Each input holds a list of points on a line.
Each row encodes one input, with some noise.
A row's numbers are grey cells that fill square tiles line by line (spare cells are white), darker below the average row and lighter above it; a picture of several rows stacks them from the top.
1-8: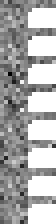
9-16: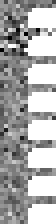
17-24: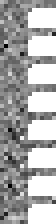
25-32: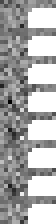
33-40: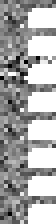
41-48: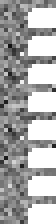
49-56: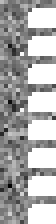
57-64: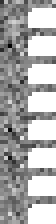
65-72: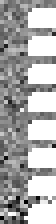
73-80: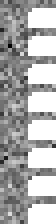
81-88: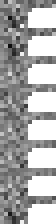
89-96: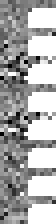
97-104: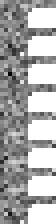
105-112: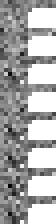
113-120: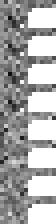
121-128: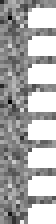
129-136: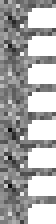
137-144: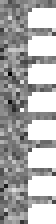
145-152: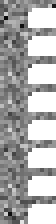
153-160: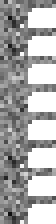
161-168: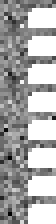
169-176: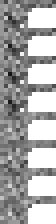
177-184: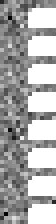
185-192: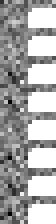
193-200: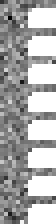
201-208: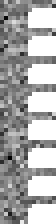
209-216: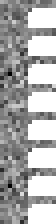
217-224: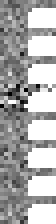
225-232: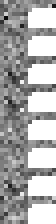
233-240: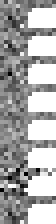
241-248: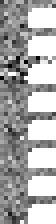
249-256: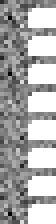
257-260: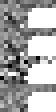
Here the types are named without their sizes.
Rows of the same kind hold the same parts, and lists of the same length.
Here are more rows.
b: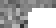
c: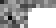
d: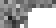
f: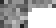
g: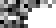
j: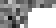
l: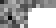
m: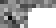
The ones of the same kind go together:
b, f
c, d, j, l, m
g

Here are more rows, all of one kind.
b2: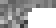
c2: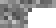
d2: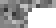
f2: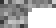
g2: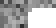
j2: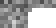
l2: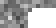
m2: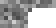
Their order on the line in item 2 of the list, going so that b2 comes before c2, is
b2, g2, l2, f2, d2, m2, c2, j2.
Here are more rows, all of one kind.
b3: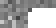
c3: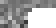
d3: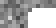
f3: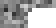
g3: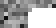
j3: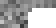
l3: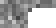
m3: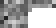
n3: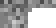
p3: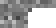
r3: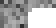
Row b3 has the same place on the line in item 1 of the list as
d3 and j3.
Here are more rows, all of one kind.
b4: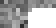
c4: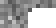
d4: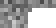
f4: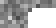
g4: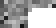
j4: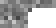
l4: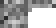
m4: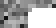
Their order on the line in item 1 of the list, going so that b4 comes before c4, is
m4, g4, l4, b4, d4, c4, f4, j4.
